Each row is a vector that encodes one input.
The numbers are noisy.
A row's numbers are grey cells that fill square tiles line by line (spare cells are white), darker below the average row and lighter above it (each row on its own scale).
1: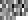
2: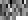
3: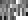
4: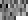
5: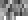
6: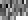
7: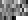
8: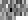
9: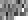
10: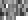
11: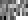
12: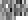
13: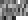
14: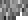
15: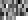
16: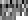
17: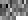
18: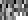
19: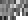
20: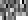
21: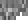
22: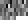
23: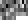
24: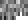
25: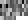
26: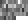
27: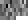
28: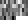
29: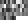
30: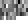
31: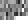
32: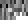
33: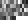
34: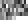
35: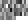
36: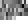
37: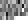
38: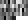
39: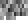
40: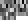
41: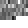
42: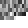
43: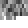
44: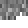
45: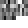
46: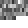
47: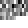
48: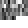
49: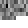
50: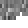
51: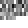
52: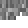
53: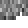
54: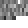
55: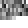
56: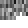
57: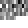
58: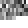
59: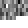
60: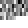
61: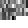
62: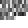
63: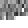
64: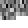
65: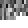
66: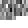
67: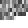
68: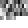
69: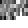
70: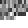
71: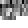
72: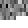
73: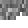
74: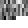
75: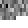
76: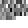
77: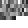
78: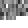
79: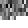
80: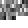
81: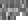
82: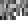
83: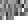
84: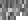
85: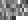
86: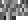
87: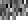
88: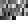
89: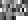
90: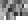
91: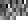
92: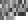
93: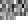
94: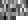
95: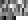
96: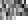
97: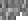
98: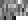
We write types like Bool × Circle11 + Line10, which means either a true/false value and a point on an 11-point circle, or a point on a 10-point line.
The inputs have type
Bool × Label6 + Label7.
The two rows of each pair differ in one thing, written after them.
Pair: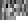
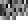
the label
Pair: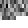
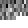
the label
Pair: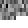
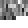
the true/false value
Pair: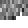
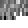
the label
